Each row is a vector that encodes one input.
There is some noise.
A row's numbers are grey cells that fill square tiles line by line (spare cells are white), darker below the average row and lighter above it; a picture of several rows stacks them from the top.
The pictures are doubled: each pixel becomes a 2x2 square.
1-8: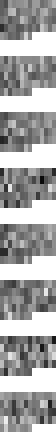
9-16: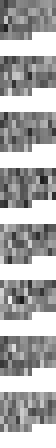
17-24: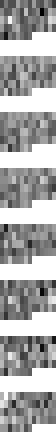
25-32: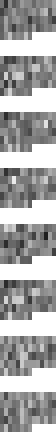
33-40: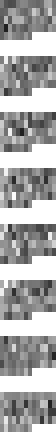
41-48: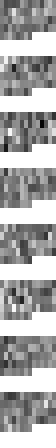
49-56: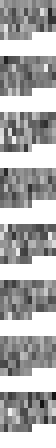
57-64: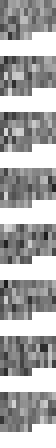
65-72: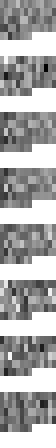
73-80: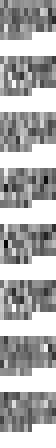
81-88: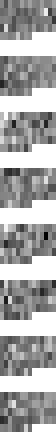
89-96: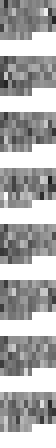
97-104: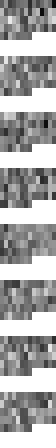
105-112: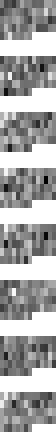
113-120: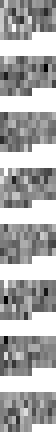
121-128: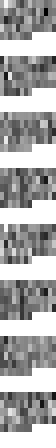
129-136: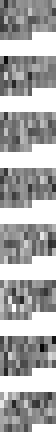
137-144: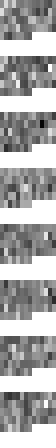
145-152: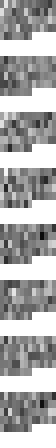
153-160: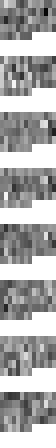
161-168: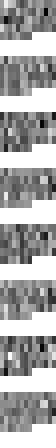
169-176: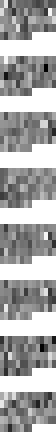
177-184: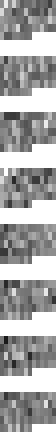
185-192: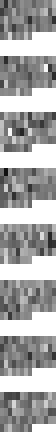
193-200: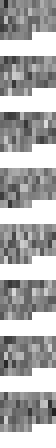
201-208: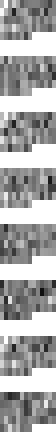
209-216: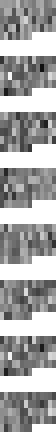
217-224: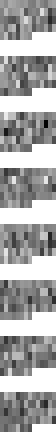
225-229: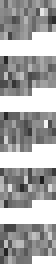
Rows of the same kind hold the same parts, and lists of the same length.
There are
2 kinds of row.
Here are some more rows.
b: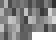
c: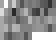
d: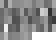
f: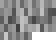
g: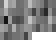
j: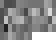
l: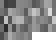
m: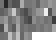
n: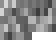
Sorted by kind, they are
b, c, g, n
d, f, j, l, m

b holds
a point on a 5-point line and a point on a 9-point line.
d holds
a point on a 16-point circle and a point on a 5-point line.
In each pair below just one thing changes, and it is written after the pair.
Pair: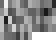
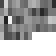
the place on the 5-point line
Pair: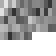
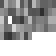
the place on the 9-point line
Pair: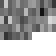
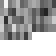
the place on the 5-point line
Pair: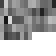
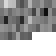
the place on the 9-point line
